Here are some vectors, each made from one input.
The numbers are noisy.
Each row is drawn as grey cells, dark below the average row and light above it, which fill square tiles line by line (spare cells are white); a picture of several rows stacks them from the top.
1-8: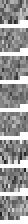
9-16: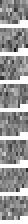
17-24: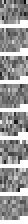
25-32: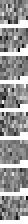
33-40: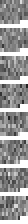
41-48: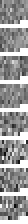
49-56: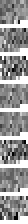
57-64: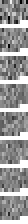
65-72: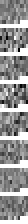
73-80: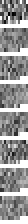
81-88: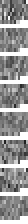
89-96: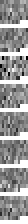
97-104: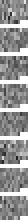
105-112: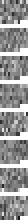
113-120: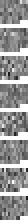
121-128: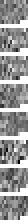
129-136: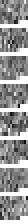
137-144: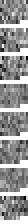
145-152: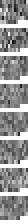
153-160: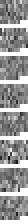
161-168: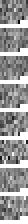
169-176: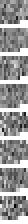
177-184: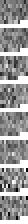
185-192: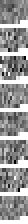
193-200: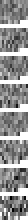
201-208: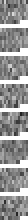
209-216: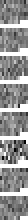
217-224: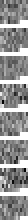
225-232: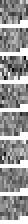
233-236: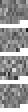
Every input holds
a point on a 9-point circle, together with a list of up to two points on a 6-point line.
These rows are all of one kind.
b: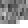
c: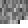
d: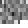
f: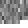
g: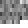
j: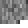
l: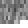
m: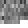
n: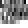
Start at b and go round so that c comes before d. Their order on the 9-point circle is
b, n, j, c, m, f, g, d, l.
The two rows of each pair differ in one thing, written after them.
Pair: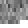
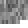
the place on the 9-point circle
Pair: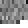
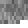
the place on the 6-point line in item 1 of the list
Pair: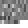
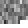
the place on the 6-point line in item 2 of the list
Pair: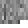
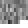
the place on the 6-point line in item 2 of the list
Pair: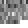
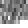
the place on the 9-point circle
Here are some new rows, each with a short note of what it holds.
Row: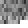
a point on a 9-point circle, together with a list of two items
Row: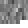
a point on a 9-point circle, together with a list of two items
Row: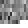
a point on a 9-point circle, together with a list of one item
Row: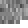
a point on a 9-point circle, together with a list of two items
